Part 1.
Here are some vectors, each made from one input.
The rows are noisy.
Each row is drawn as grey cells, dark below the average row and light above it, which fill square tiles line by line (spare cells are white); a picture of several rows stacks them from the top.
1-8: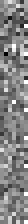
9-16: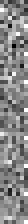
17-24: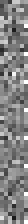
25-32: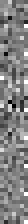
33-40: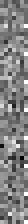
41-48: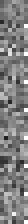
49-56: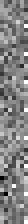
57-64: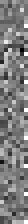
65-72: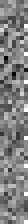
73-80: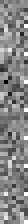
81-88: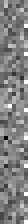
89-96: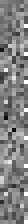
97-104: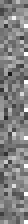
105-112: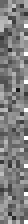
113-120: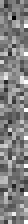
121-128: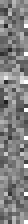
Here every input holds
a point on an 8-point line, together with either a point on an 8-point line, or four true/false values.
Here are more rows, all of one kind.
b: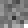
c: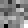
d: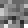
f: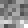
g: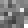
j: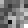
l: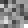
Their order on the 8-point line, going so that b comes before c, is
j, b, d, g, l, c, f.
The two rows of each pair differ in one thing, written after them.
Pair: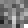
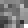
one of the four true/false values
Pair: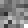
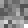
one of the four true/false values
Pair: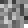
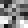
one of the four true/false values
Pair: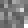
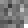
the place on the 8-point line
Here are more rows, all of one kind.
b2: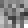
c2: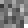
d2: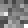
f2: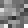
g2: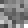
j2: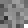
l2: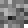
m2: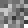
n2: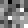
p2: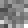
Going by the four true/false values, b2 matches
g2 and p2.
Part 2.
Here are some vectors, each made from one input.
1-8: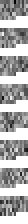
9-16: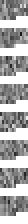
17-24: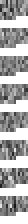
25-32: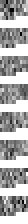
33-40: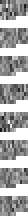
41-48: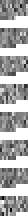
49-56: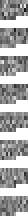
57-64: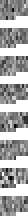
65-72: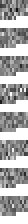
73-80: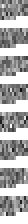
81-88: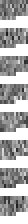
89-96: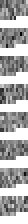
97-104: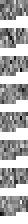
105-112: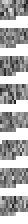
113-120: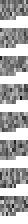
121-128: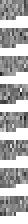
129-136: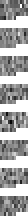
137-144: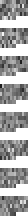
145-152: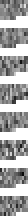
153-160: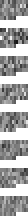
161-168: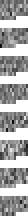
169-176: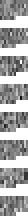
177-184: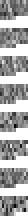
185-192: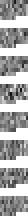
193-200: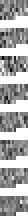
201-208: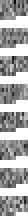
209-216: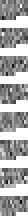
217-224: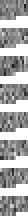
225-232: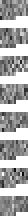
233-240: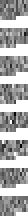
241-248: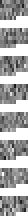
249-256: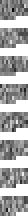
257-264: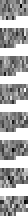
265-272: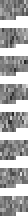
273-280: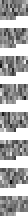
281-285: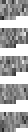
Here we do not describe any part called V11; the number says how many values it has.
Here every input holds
one of 8 labels and a value of V11, together with either a fixed value, or four true/false values.
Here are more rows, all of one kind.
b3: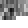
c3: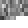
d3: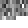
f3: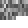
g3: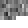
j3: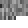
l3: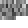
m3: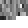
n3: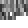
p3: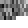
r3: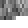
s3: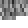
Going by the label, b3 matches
g3, l3, p3 and r3.
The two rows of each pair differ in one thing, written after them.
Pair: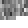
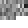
the label
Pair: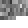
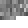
the label
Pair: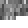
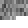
the value of V11
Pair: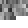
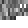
one of the four true/false values
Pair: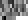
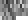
one of the four true/false values
